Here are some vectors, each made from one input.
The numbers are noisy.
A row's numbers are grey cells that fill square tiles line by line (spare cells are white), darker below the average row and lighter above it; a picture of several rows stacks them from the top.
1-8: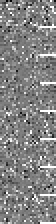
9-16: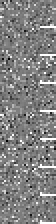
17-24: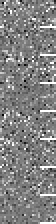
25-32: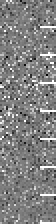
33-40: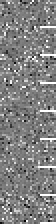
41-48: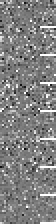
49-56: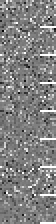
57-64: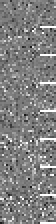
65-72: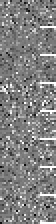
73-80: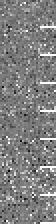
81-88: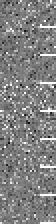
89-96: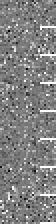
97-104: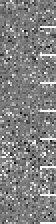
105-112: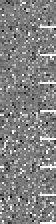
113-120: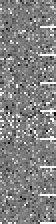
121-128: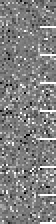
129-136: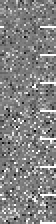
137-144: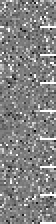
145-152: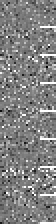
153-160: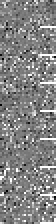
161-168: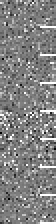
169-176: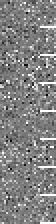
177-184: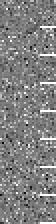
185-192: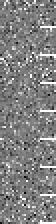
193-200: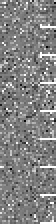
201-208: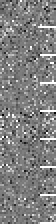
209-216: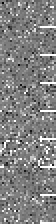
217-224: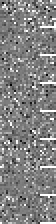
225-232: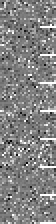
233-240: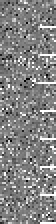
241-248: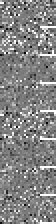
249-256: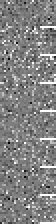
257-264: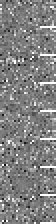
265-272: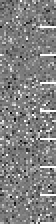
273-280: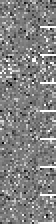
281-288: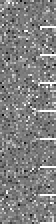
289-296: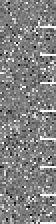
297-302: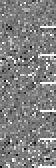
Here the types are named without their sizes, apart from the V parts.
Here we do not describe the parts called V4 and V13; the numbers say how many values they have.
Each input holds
a point on a circle and a value of V4, together with either a point on a line, or a value of V13.
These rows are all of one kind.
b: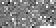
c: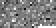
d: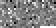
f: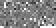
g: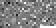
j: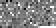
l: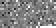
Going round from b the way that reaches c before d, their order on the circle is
b, g, c, j, d, f, l.
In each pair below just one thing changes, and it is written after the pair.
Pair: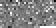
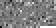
the value of V13
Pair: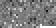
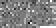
the value of V4
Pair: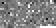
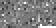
the value of V13
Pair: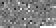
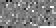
the place on the circle
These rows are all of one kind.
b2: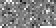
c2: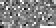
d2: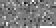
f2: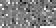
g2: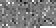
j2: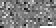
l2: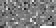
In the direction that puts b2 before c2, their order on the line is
f2, b2, c2, l2, g2, j2, d2.
